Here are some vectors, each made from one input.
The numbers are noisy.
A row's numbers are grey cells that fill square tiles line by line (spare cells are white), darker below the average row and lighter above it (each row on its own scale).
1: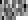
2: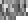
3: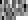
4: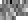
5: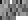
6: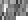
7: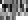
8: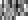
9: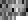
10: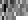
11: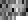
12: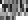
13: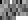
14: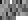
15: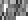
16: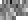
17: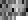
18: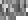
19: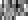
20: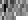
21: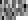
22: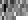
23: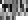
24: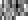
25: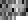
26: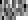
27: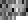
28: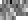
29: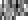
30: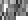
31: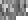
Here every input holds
either a fixed value, or three true/false values.
